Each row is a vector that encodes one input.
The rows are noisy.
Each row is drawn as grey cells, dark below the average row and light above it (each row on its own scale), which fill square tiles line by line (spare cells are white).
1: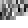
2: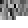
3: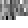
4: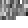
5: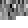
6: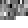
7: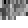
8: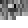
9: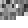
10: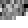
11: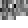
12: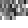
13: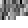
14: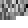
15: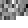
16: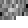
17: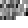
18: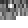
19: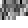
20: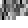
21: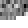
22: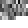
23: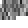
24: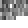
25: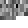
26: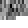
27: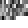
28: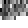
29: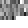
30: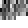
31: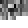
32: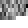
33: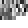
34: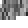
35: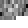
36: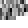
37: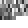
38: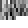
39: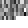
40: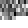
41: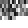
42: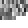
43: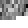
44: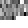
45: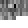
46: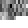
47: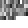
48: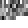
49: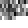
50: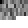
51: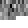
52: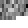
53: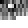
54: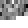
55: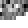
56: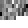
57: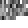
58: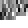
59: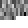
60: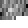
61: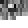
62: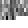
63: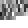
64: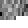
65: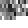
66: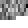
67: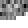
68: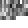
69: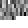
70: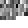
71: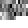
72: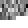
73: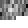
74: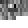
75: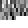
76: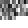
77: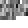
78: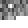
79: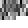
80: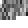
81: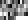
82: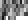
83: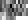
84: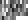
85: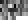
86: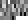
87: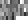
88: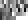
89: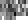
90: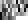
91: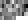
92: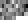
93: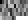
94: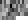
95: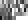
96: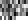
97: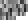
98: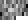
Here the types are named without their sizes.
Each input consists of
either a point on a line, or a node of a tree.
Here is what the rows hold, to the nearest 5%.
About 65% of them hold a point on a line. The rest hold a node of a tree.
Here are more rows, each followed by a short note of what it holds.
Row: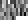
a point on a line
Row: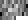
a node of a tree
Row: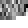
a node of a tree
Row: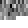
a point on a line
